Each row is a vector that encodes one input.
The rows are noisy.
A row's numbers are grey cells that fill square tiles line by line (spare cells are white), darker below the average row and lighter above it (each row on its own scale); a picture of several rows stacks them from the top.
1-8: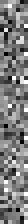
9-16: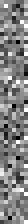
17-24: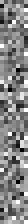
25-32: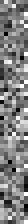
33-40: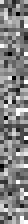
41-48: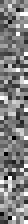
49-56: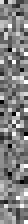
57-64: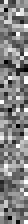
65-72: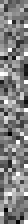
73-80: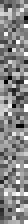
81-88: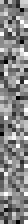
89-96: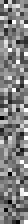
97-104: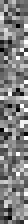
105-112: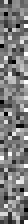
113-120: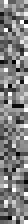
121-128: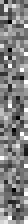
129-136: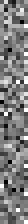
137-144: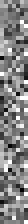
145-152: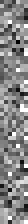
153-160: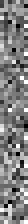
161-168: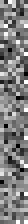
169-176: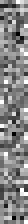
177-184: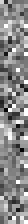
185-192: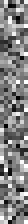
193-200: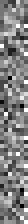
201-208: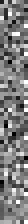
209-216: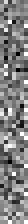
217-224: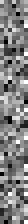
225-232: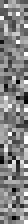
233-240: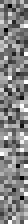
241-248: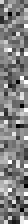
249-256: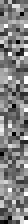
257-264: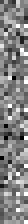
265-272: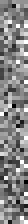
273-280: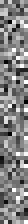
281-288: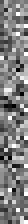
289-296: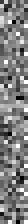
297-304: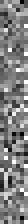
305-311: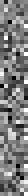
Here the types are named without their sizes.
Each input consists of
a point on a line, together with either a point on a line, or three true/false values.
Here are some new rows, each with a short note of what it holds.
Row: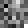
a point on a line and three true/false values
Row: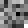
a point on a line and three true/false values
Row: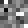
a point on a line and three true/false values
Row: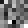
a point on a line and three true/false values
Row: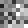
a point on each of two lines
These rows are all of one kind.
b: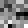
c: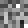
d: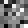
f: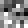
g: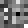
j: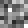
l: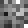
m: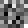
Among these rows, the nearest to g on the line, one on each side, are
d and l.
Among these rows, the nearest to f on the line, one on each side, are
b and c.
